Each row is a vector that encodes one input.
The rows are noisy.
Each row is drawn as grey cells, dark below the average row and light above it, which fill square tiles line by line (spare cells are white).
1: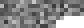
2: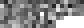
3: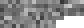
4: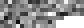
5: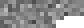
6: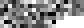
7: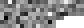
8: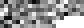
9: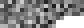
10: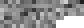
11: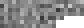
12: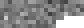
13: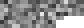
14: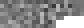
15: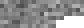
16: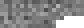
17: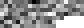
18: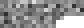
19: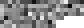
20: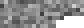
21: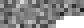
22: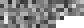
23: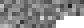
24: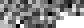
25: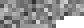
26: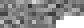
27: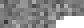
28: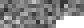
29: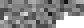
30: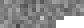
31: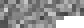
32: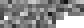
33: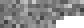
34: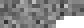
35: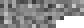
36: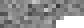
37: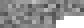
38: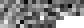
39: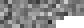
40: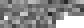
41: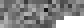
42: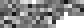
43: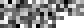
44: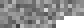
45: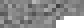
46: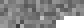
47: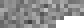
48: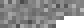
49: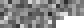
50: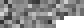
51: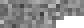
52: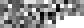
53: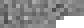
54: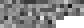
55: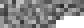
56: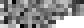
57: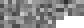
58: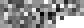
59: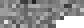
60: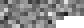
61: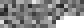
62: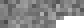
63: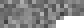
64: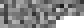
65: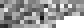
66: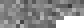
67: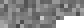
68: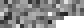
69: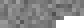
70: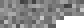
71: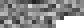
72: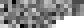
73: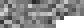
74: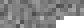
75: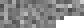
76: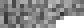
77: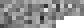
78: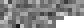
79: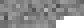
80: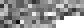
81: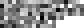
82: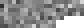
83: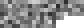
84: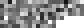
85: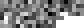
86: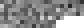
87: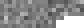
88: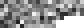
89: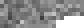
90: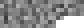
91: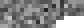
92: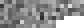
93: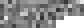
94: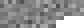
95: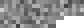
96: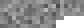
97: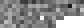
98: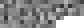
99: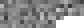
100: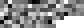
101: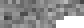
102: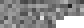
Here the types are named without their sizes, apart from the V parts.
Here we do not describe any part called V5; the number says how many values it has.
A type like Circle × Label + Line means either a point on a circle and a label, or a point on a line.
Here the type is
List(Bool × V5).
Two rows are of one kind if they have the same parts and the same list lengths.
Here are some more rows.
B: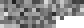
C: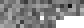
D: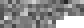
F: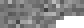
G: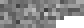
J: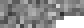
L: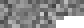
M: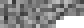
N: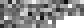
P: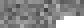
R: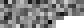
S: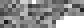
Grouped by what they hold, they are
B
C, M
D, F, G, J, L, N, P, R, S

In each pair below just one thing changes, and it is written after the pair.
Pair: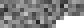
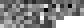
the true/false value in item 1 of the list
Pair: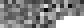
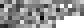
the true/false value in item 2 of the list
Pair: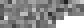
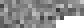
the value of V5 in item 2 of the list
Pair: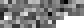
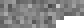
the true/false value in item 2 of the list
